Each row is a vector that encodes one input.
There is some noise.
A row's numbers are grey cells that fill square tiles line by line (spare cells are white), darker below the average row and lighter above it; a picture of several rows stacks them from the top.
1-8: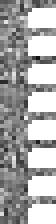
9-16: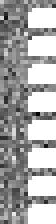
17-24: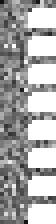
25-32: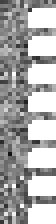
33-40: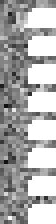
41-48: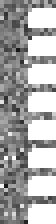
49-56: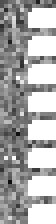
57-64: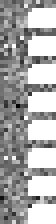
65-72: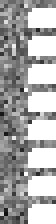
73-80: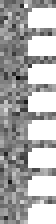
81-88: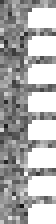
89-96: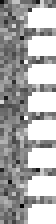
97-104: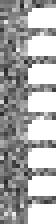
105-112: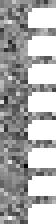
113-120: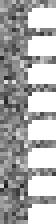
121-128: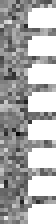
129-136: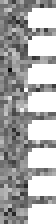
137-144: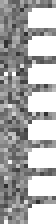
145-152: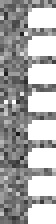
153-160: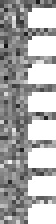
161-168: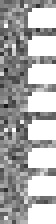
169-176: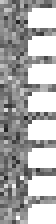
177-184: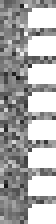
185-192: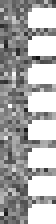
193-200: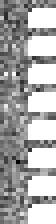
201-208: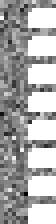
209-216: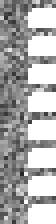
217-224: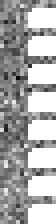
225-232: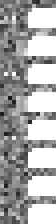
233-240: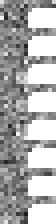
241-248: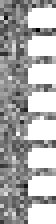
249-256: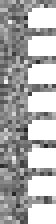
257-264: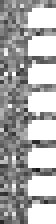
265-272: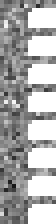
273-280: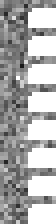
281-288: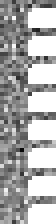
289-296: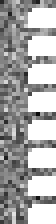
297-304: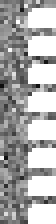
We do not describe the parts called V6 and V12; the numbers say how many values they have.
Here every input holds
a value of V6, together with either a point on an 11-point circle, or a point on a 13-point line and a value of V12.
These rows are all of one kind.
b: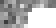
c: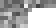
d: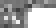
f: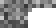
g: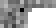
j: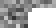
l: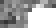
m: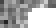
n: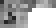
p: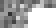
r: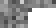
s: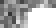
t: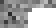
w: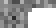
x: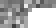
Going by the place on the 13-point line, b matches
j, n, r and w.
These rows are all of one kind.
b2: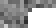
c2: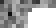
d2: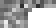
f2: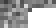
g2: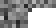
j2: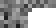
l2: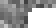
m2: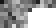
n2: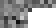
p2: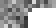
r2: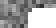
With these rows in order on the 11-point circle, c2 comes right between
j2 and r2.
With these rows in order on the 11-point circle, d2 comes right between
l2 and r2.
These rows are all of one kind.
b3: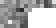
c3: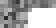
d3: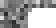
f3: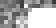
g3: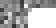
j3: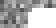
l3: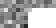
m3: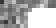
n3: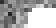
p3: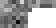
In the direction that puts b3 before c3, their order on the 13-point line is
l3, g3, b3, p3, j3, d3, m3, f3, n3, c3.
